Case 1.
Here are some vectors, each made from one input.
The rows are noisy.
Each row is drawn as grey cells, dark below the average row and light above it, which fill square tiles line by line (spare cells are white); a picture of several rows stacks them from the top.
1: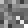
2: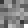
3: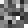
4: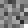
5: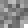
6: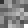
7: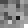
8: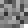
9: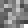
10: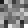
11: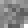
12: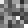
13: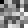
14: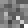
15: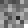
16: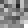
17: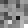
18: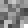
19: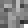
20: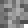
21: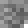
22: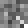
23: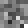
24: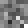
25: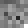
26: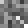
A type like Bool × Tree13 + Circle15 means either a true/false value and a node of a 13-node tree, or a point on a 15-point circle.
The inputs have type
Line4.
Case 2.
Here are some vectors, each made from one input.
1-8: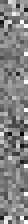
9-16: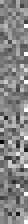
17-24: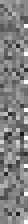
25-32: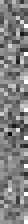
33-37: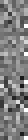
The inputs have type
Circle8.
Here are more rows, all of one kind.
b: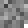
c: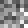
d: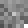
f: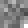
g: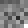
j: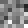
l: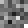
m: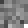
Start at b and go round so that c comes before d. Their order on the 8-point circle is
b, l, f, g, m, j, c, d.
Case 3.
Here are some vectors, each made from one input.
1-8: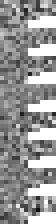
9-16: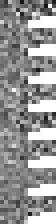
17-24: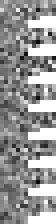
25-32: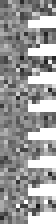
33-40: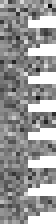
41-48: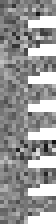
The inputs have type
Line4 × Line4.
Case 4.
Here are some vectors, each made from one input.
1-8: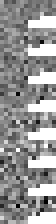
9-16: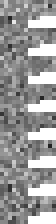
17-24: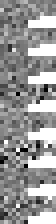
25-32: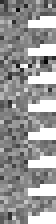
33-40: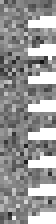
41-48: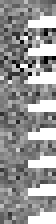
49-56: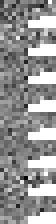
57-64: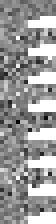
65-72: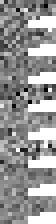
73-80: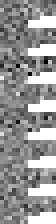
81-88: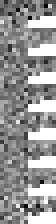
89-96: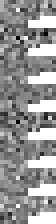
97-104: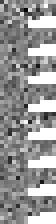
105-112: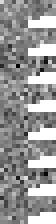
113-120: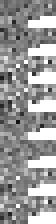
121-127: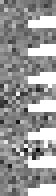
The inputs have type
Line4 × Line4 + Unit.
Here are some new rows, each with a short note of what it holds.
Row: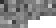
a point on each of two 4-point lines
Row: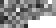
a fixed value
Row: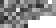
a fixed value
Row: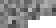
a point on each of two 4-point lines
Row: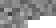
a point on each of two 4-point lines
